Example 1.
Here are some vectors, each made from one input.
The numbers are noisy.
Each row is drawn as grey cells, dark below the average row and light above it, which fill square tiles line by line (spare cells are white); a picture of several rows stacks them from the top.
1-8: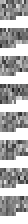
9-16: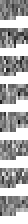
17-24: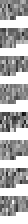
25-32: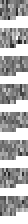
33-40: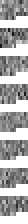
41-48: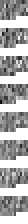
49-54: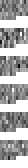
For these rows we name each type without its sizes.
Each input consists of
a true/false value, together with either a fixed value, or a node of a tree.
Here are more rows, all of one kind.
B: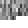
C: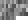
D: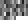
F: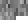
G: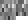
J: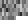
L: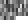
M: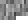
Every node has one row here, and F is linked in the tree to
B, C, L and M.
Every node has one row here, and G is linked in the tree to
M.
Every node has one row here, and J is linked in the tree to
C.
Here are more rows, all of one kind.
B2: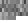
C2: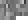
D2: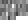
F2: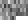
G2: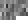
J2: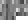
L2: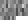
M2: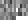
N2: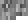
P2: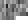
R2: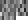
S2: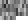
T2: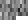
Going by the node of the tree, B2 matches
G2, P2 and T2.
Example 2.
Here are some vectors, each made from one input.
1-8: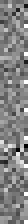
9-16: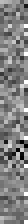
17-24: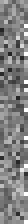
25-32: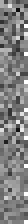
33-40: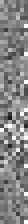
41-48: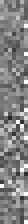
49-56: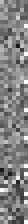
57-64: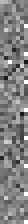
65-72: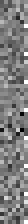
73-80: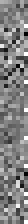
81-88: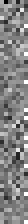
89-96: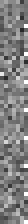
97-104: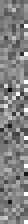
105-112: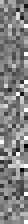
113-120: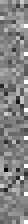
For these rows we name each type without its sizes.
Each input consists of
a point on a circle and a true/false value.
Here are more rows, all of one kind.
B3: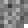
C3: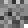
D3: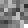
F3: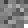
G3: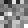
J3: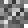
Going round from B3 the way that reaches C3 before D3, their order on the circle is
B3, J3, C3, D3, F3, G3.
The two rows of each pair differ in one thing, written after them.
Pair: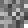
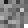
the true/false value
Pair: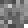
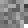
the true/false value
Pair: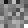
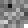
the true/false value
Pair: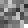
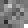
the true/false value
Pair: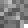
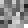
the place on the circle
